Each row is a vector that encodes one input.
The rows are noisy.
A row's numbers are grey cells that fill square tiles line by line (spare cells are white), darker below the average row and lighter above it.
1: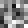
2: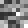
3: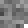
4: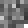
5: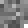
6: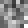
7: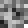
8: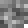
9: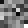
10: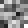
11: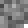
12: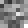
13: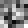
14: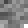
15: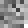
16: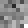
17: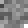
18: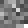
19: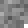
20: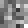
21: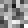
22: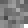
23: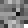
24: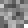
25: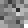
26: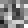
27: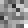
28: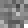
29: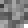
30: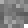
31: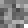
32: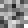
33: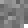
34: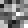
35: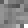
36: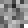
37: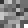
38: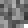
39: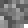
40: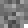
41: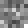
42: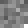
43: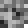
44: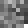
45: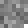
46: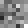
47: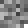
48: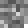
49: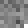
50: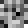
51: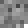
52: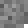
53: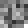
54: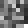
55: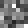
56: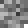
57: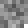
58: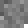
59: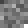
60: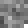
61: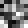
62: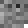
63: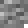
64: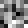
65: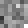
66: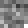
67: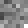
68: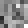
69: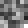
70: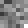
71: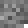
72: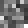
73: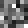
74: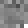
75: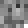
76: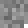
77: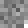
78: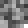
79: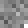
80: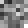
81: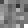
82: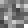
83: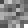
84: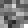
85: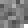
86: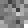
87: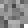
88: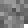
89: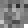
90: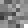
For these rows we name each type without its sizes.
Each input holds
either a label, or four true/false values.
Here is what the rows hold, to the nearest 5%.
About 40% of them hold a label. The rest hold four true/false values.
